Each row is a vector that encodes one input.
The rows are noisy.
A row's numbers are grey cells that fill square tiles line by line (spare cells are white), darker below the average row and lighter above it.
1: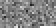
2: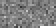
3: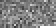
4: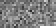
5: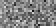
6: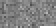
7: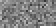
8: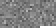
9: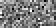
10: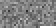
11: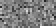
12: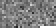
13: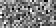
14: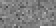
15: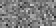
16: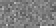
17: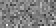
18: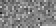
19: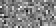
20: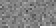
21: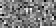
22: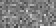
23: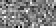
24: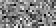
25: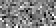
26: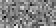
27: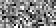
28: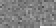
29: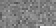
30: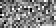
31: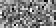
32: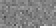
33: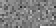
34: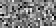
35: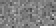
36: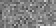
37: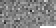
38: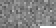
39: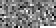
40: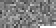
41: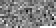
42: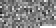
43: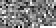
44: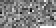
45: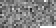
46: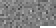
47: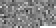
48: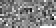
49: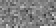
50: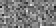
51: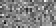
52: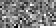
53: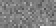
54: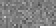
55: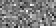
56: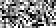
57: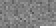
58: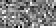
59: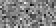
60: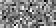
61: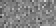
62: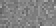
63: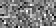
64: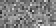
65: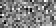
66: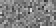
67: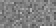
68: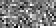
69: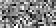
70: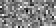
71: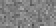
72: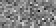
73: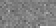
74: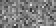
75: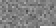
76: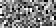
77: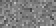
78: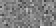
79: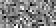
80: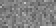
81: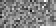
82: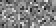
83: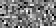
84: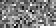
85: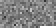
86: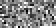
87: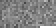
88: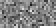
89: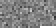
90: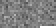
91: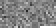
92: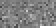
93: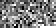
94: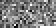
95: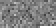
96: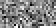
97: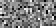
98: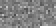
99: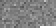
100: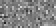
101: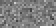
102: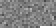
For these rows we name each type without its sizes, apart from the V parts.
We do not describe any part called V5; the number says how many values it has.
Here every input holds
a list of items, each a true/false value and a value of V5.
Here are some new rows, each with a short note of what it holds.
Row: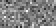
the empty list
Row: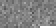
a list of two items
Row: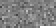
a list of three items
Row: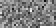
a list of three items
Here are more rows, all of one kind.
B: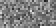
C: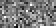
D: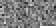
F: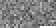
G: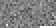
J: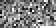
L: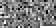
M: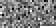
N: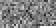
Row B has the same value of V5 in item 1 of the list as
F and L.
